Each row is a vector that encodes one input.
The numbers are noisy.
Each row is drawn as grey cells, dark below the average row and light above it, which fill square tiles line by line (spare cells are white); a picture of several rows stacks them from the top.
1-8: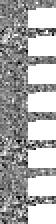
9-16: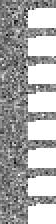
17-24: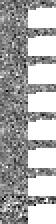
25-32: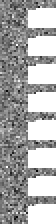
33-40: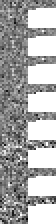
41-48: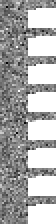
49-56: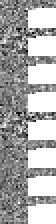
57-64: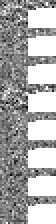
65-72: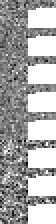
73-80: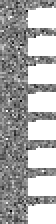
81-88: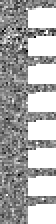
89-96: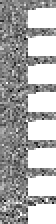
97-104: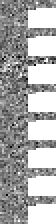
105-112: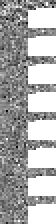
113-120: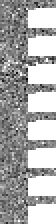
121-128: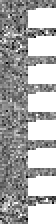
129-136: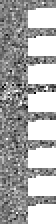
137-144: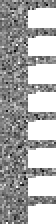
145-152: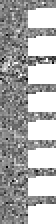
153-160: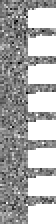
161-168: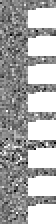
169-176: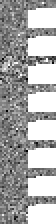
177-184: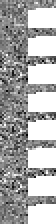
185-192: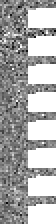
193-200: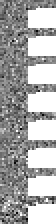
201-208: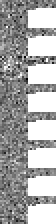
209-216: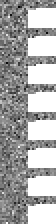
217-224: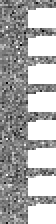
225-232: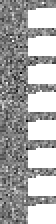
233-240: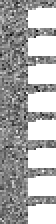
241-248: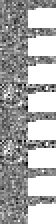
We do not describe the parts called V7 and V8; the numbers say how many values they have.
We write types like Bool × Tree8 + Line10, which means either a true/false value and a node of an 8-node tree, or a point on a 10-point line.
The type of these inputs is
(Circle6 + Tree10) × (Line6 + V7) + V8.
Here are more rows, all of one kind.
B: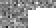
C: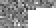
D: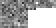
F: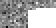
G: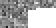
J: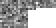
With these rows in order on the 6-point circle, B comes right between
F and G.
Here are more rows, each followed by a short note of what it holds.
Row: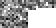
a value of V8
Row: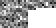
a value of V8
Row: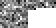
a value of V8
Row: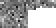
a point on a 6-point circle and a value of V7
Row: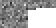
a point on a 6-point line and a node of a 10-node tree
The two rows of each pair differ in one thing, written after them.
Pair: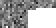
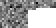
the node of the tree
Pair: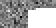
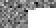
the node of the tree
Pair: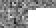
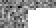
the node of the tree
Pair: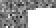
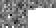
the value of V7
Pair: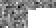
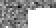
the node of the tree
